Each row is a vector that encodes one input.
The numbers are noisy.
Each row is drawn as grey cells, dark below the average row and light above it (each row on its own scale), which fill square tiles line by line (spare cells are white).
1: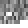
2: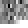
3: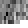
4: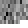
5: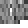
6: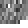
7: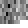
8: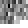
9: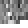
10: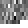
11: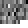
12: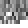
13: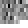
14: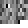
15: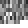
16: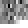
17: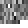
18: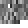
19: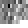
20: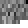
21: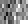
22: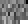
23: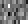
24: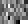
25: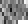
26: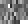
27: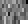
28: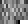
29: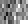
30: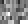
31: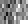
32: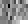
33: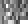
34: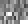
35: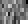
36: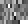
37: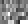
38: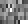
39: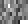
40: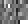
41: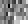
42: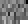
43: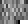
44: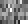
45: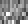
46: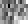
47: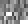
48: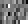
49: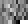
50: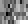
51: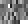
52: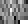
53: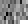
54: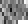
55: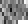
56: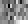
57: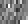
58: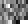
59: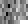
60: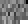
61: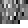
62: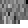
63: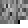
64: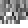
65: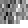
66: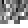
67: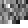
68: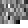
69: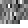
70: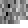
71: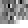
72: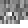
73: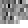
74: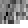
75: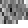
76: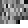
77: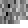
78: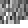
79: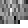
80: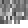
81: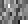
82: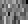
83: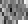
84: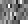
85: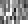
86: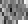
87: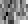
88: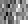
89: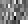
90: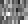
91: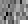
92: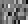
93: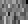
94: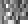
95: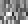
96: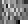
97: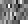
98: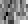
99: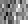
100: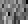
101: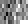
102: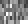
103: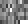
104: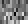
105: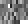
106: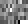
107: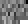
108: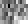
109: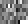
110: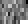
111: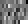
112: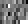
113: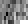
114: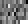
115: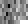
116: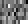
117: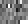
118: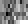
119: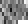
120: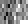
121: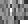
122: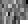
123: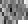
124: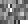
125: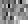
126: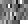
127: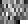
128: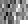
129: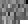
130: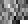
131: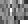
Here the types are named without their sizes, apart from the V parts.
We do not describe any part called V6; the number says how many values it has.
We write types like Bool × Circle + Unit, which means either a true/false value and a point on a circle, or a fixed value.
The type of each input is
List(Bool × V6).
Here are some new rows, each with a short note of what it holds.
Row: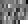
a list of two items
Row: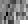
a list of one item
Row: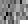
a list of one item
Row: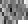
the empty list
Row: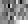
a list of one item
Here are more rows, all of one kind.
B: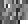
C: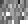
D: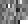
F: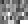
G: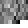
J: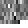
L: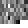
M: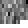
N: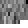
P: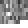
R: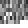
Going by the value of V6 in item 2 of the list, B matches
C, M and P.
